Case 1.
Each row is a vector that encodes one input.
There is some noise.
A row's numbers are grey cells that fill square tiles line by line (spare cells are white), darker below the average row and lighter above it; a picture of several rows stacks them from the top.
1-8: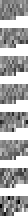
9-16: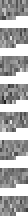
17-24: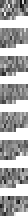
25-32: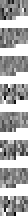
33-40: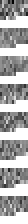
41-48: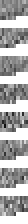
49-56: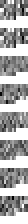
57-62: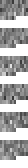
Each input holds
a list of up to two points on a 5-point line.
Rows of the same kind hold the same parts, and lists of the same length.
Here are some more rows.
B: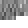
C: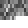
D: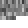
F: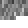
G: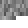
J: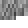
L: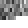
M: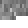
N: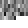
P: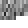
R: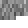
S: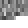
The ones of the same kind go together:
B, J, L, P, R, S
C
D, F, G, M, N

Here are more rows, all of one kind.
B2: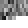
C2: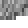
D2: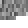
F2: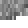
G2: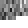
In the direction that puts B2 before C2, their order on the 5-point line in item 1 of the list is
B2, D2, G2, C2, F2.
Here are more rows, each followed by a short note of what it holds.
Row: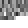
a list of two items
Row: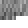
a list of two items
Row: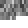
the empty list
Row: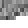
a list of two items
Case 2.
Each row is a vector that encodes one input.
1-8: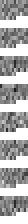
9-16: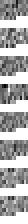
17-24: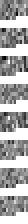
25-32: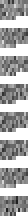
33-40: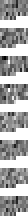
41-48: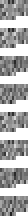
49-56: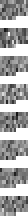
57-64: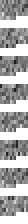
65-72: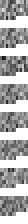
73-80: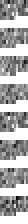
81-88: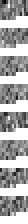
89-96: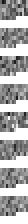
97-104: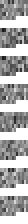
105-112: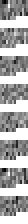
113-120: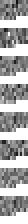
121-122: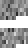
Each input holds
either a point on a 6-point circle, or a point on a 6-point line.
